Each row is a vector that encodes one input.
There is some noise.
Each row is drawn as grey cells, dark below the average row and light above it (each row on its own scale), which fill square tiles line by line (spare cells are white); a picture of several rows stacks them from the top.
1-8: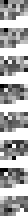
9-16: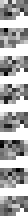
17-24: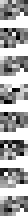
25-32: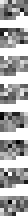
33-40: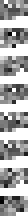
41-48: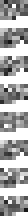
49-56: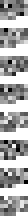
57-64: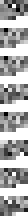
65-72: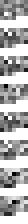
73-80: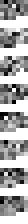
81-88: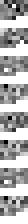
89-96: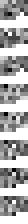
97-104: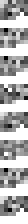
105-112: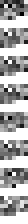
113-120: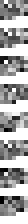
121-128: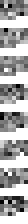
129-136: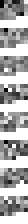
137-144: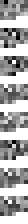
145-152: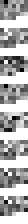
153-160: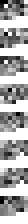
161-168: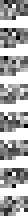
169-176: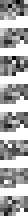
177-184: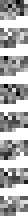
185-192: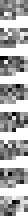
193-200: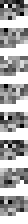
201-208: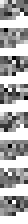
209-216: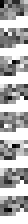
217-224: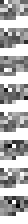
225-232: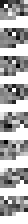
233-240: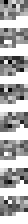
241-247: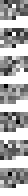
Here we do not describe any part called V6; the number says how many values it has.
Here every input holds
either a node of a 7-node tree, or a true/false value and a value of V6.
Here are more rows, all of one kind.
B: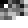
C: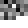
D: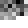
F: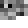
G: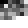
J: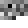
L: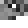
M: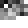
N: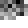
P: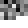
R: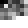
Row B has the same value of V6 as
C, G, P and R.
